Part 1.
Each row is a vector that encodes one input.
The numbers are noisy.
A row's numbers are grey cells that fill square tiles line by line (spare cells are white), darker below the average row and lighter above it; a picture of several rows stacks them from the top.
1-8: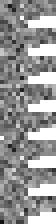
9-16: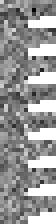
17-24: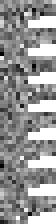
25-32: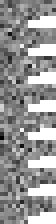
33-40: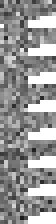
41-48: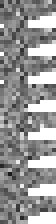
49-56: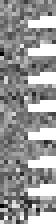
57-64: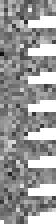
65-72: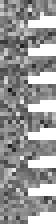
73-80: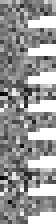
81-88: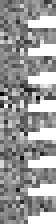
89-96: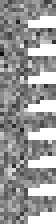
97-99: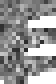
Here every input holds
either a fixed value, or a node of a 13-node tree.
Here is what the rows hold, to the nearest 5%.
About 5% of them hold a fixed value. The rest hold a node of a 13-node tree.
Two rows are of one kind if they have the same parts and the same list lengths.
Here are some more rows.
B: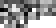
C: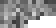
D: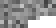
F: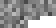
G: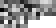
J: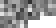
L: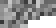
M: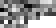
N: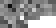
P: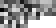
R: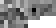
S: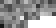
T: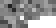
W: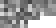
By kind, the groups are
B, G, M, P
C, D, F, J, L, N, R, S, T, W

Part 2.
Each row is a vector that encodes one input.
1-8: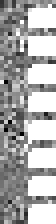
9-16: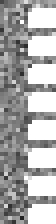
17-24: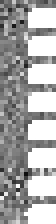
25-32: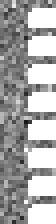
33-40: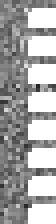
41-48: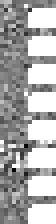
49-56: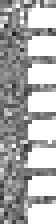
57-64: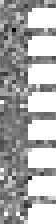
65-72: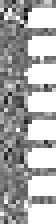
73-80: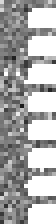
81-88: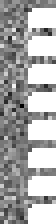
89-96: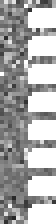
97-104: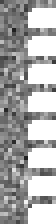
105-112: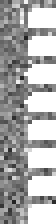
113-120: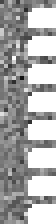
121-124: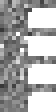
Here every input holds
either a fixed value, or three true/false values.
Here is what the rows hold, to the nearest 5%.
About 5% of them hold a fixed value. The rest hold three true/false values.
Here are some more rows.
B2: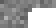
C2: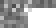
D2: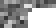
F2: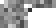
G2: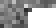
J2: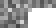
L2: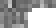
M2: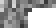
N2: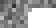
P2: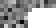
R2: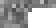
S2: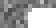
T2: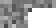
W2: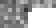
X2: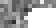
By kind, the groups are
B2, C2, D2, F2, G2, L2, M2, N2, P2, R2, T2, W2
J2, S2, X2

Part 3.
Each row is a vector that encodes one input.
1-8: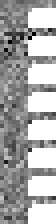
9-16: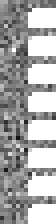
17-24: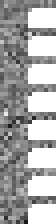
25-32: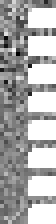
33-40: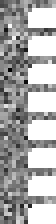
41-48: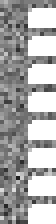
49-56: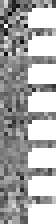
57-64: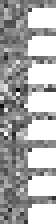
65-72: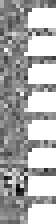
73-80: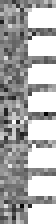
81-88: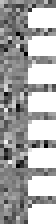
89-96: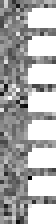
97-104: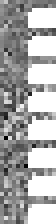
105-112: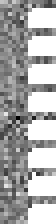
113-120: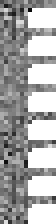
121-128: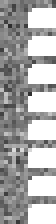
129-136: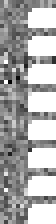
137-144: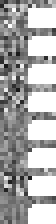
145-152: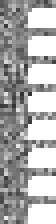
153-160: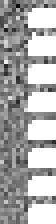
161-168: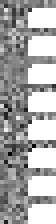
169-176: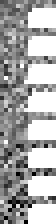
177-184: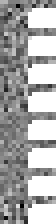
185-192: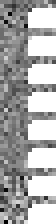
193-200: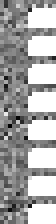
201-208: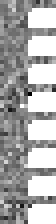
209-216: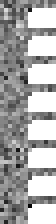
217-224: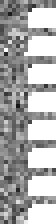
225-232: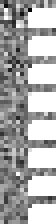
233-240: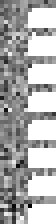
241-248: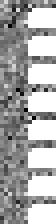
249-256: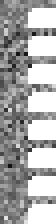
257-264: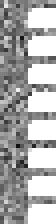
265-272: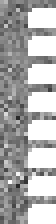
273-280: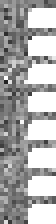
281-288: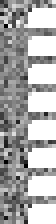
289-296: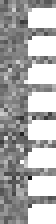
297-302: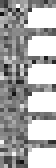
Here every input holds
a node of a 17-node tree.
